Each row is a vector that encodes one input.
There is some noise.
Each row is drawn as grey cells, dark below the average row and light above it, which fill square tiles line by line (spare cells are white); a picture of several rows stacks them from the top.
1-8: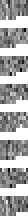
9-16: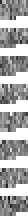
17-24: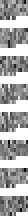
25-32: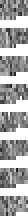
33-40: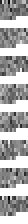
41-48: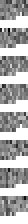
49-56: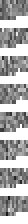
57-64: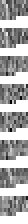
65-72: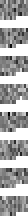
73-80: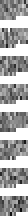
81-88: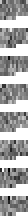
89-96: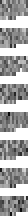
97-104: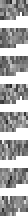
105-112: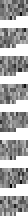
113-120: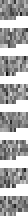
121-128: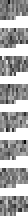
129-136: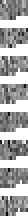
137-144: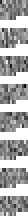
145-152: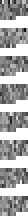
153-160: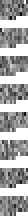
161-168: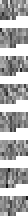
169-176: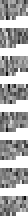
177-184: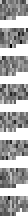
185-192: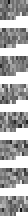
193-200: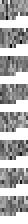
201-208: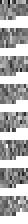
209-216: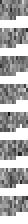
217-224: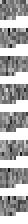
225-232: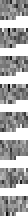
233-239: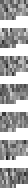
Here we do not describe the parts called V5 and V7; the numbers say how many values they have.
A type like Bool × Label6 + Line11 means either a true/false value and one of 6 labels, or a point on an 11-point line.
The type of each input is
(Label6 × V5 + Line9) × V7.
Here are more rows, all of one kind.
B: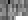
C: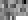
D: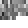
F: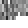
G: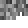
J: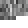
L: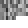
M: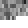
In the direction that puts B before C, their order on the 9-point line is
L, F, B, M, C, G, D, J.
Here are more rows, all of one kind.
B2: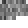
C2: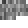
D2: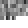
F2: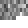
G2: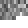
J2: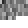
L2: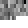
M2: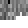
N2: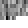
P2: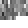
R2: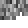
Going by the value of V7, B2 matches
C2 and J2.
